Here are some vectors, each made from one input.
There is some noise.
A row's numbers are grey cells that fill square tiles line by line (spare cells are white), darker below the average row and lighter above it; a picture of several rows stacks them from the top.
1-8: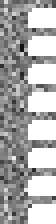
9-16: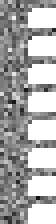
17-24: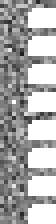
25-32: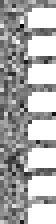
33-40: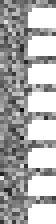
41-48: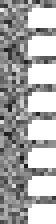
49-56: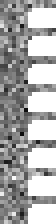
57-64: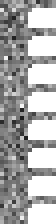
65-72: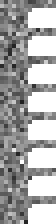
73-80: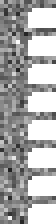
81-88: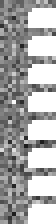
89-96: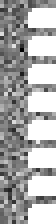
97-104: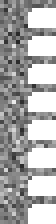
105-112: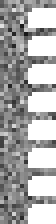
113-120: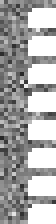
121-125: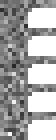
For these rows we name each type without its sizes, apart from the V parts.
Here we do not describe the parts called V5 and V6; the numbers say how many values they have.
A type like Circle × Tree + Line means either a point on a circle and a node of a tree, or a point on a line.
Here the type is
Bool × Bool × Bool × Bool × (Line + V5) × V6.
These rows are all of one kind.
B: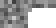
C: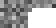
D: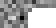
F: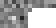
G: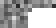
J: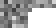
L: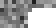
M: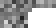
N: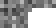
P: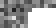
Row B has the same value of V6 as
D, F, G and M.
